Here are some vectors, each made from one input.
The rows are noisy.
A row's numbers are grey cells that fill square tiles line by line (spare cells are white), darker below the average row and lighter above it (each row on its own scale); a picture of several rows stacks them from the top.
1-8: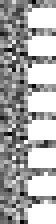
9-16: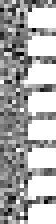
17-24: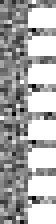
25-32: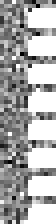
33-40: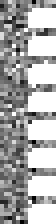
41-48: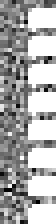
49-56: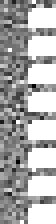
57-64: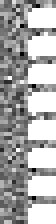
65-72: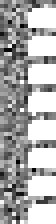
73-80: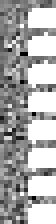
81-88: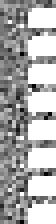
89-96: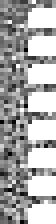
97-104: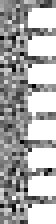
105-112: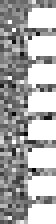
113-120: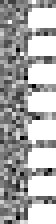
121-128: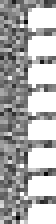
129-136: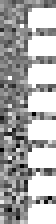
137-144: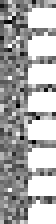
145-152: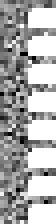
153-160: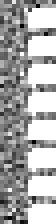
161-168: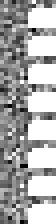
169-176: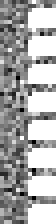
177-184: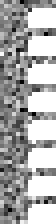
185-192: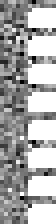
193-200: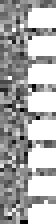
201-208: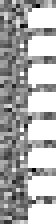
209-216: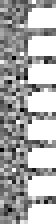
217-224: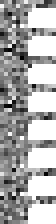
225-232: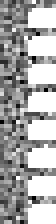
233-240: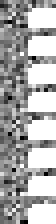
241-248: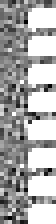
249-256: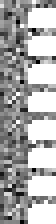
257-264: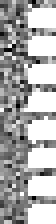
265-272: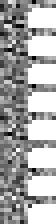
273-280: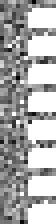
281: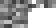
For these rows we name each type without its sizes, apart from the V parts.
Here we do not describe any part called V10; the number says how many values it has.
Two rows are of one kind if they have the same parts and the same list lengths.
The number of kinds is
5.
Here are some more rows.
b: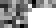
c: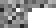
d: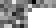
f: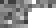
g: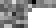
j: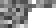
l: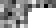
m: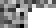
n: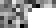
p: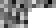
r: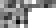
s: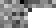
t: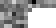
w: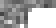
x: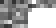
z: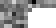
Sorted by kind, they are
b, d, g, t, z
c, m, n
f, j, x
l, p, r, w
s

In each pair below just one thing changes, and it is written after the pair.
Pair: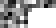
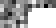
the node of the tree
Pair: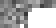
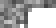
the value of V10
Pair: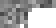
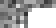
the node of the tree
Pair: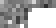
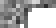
the node of the tree
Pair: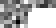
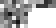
the node of the tree
